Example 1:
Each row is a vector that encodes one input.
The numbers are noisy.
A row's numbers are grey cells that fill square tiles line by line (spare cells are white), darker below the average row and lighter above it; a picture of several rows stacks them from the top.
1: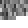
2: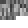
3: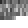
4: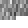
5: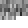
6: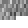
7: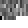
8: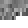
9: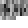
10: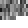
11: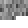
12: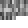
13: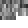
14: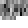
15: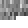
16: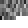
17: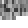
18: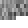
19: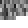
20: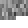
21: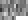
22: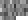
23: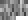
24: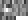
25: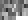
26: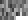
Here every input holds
a point on a 4-point line and a point on a 5-point line.
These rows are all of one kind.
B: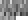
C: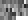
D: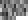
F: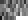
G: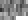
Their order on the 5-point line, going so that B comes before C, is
D, B, C, G, F.
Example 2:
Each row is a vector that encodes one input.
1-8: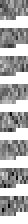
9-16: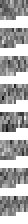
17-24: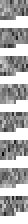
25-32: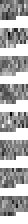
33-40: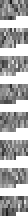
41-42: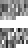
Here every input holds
three true/false values.
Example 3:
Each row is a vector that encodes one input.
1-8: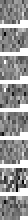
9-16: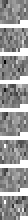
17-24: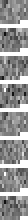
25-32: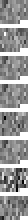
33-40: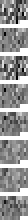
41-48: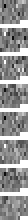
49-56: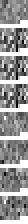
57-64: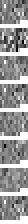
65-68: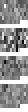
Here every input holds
either a fixed value, or three true/false values.
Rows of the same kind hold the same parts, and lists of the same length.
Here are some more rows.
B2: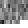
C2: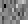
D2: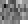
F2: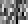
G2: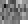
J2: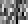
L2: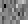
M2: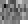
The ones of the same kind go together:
B2, C2, D2, G2, L2, M2
F2, J2

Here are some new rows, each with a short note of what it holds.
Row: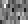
three true/false values
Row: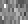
three true/false values
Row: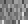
three true/false values
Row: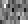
three true/false values
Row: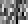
a fixed value
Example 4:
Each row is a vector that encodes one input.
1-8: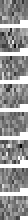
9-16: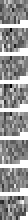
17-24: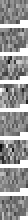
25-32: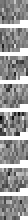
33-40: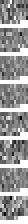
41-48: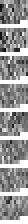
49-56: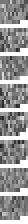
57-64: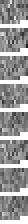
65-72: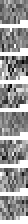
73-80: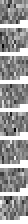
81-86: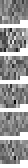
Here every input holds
one of 5 labels.
